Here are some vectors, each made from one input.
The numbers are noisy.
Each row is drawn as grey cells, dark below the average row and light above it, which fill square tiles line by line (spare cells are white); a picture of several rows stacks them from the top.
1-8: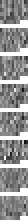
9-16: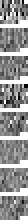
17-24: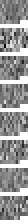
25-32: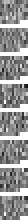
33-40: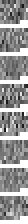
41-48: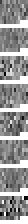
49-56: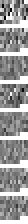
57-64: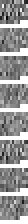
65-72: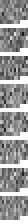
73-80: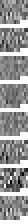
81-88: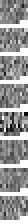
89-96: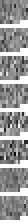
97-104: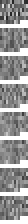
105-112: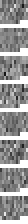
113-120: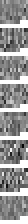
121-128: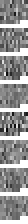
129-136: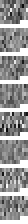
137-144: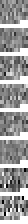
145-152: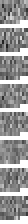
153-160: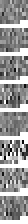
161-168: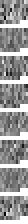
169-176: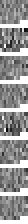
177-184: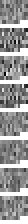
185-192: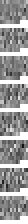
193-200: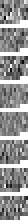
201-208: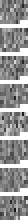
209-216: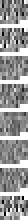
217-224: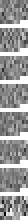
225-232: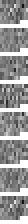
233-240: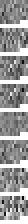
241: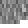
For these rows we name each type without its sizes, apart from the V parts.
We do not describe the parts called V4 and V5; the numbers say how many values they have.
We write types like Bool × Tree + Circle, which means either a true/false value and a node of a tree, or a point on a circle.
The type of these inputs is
Bool × Bool × Bool × V4 + Line + Tree + V5.
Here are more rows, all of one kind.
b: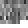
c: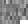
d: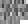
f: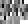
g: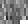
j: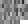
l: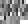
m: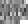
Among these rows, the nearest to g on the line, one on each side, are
c and l.
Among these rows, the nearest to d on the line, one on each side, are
f and j.
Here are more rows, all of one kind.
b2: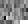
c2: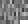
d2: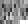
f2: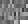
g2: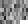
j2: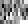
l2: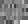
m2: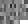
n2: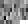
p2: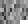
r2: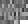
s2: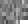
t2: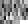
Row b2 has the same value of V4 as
l2, n2 and s2.
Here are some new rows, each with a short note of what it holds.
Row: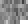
a point on a line
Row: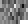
a value of V5
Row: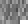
a point on a line
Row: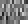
three true/false values and a value of V4
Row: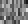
a node of a tree
